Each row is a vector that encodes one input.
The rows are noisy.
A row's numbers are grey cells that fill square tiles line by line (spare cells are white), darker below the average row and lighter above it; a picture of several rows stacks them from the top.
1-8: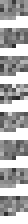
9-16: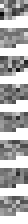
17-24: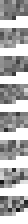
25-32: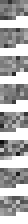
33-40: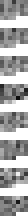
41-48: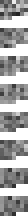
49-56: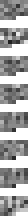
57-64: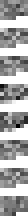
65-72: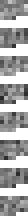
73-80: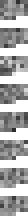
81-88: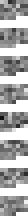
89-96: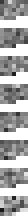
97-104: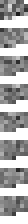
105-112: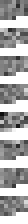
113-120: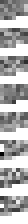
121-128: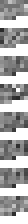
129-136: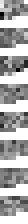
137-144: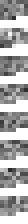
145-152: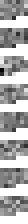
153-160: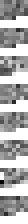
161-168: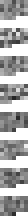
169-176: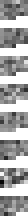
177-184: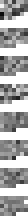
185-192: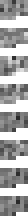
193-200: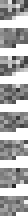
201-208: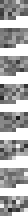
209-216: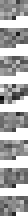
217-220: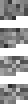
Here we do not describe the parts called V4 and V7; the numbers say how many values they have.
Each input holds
either one of 5 labels and four true/false values, or a value of V4 and a value of V7.
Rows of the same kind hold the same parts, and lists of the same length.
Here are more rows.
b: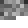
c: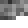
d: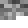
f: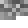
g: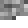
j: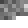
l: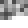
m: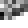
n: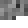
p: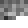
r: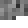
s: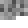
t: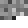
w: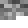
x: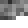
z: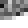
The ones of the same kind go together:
b, c, d, f, g, j, n, p, r, s, t, w, x
l, m, z

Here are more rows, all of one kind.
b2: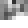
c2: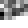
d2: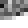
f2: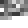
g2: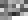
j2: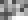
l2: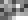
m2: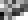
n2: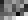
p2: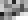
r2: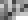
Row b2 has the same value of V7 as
d2, g2 and p2.
